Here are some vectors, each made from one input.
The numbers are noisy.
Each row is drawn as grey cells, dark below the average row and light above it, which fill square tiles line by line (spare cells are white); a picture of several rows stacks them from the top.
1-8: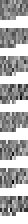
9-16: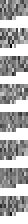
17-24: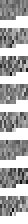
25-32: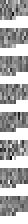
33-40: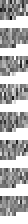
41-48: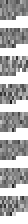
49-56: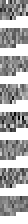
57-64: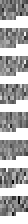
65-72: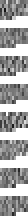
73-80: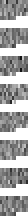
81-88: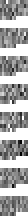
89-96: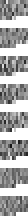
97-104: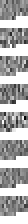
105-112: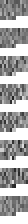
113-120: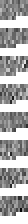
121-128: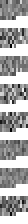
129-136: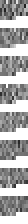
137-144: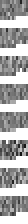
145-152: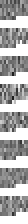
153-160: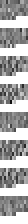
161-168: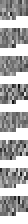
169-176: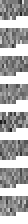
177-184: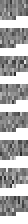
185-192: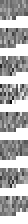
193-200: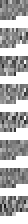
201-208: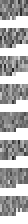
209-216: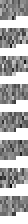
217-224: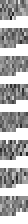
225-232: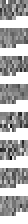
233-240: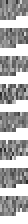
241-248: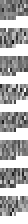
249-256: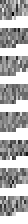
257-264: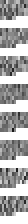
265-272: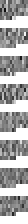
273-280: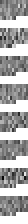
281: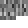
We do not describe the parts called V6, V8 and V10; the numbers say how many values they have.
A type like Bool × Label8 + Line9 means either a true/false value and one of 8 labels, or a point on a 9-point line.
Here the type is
(Bool × V6 + V8) × Line11 + Line7 × V10.
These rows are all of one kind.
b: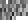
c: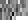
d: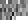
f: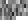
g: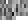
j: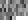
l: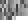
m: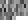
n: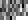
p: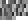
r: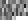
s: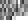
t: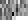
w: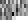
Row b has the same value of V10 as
c, d, t and w.
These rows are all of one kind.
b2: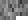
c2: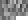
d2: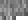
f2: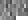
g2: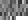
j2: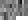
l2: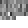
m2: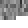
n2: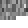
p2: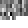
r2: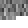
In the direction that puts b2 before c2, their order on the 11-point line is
b2, j2, m2, d2, r2, p2, f2, g2, n2, l2, c2.
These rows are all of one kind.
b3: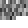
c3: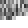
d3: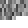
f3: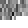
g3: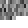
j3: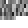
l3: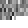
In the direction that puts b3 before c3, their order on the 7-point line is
j3, f3, l3, b3, d3, g3, c3.
